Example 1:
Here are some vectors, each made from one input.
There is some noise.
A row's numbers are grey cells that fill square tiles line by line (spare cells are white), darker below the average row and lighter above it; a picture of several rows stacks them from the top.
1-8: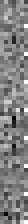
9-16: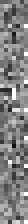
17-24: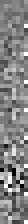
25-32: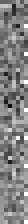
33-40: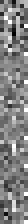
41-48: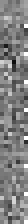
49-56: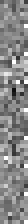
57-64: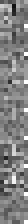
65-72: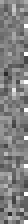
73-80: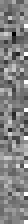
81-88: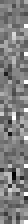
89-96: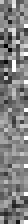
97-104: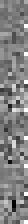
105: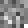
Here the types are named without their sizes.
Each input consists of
either a label, or four true/false values.
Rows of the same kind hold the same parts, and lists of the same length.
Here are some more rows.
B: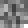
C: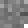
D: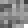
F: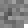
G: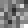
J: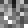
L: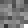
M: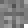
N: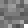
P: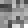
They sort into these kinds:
B, D, G, J, L, P
C, F, M, N

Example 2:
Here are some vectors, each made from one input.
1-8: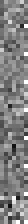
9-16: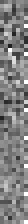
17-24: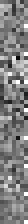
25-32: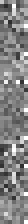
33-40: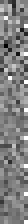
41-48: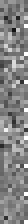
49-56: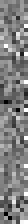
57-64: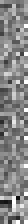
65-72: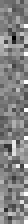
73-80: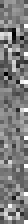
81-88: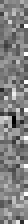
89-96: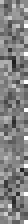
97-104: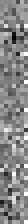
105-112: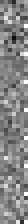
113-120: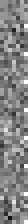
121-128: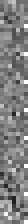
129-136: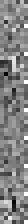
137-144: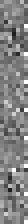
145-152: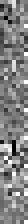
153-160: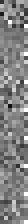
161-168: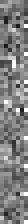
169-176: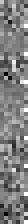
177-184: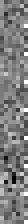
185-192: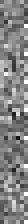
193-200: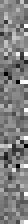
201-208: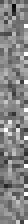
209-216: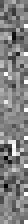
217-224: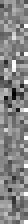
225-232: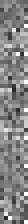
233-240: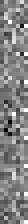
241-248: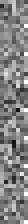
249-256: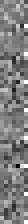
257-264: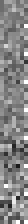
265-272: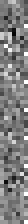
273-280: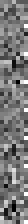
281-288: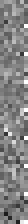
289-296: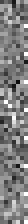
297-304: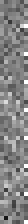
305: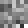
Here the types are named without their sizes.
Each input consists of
either a label, or three true/false values.
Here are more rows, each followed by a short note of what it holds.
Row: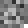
three true/false values
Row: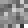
a label
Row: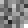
three true/false values
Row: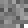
a label
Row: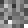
a label
